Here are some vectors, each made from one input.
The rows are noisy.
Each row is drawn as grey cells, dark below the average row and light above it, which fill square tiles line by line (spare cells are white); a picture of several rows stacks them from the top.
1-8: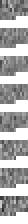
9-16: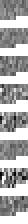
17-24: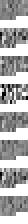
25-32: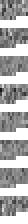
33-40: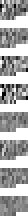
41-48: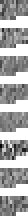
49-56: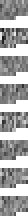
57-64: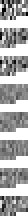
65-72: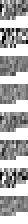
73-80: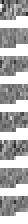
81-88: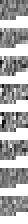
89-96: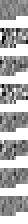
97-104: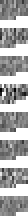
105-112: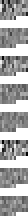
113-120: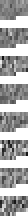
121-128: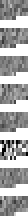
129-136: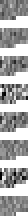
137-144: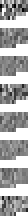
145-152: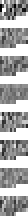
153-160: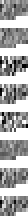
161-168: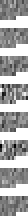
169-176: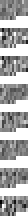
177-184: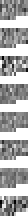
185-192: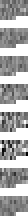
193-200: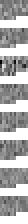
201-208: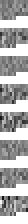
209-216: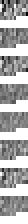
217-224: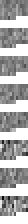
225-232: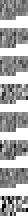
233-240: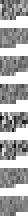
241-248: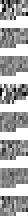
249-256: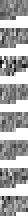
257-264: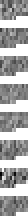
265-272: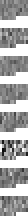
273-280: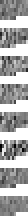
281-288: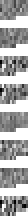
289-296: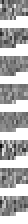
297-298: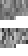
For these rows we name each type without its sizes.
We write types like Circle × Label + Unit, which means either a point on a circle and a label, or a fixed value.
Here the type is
List(Line) × Tree × (Tree + Unit).
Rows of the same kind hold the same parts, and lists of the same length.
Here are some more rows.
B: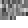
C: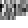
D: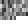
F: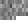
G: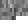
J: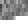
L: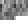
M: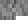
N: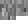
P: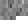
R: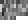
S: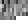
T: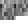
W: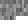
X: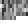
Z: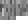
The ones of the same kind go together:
B, L, T
C, D, F, N, P, Z
G
J, M, S, W
R
X

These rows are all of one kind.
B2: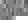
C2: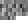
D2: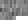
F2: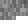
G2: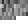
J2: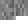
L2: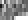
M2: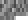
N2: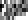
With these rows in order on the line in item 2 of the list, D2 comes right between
G2 and J2.
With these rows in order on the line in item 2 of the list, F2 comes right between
B2 and G2.
